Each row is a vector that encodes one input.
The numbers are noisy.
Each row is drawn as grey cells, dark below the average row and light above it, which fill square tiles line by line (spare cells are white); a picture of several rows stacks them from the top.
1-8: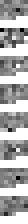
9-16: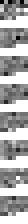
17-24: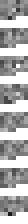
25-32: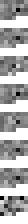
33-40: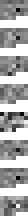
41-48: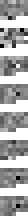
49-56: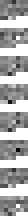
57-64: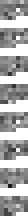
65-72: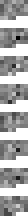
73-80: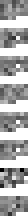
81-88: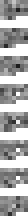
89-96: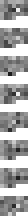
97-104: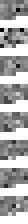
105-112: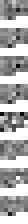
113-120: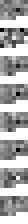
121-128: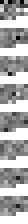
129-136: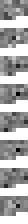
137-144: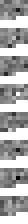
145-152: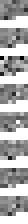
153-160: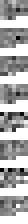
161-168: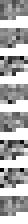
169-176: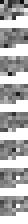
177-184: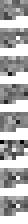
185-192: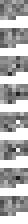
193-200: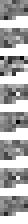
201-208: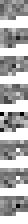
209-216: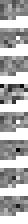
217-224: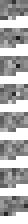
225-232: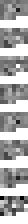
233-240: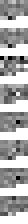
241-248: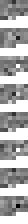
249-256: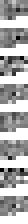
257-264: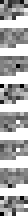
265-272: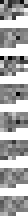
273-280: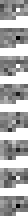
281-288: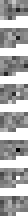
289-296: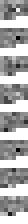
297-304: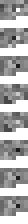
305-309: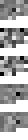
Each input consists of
either one of 5 labels, or four true/false values.
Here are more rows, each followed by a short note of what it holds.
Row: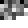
one of 5 labels
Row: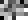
one of 5 labels
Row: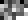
one of 5 labels
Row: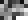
one of 5 labels
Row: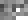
four true/false values
